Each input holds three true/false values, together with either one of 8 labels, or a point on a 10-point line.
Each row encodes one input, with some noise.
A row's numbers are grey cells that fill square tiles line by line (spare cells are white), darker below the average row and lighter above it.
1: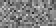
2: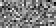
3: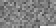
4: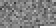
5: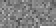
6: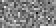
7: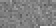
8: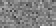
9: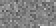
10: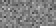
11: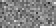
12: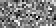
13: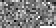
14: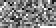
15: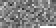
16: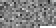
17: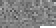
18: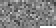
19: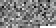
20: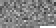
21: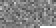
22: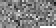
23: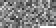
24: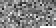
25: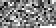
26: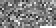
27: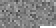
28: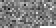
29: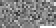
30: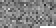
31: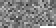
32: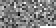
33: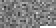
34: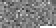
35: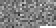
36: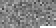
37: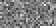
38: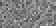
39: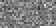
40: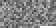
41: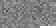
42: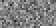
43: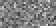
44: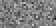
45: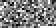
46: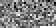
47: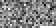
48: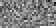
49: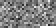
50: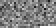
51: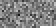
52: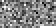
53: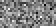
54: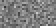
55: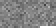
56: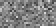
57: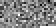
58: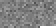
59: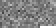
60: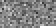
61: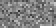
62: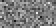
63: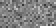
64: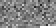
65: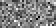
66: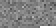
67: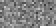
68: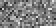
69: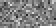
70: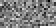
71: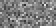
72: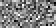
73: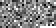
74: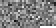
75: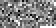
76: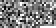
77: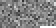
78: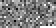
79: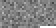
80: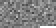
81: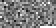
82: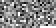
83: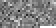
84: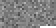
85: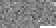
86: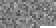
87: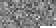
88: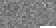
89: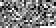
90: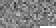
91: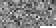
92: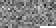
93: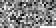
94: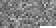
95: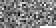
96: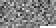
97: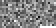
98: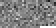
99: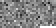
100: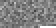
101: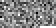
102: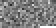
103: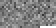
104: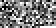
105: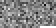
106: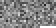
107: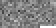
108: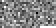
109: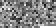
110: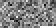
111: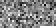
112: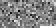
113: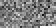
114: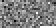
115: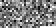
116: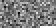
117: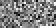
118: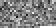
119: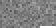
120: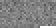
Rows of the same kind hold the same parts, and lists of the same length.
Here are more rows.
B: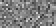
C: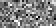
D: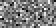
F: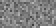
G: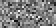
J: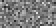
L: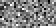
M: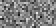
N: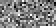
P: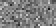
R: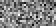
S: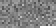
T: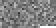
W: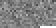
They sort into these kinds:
B, D, M, P, S, W
C, F, G, J, L, N, R, T

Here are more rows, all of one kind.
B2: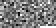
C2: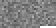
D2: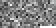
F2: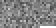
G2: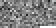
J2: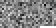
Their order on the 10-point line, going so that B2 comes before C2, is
B2, F2, C2, G2, D2, J2.
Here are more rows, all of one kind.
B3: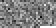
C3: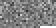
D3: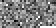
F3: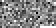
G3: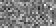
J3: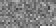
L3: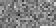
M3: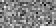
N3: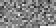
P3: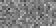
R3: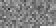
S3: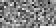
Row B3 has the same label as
N3 and R3.
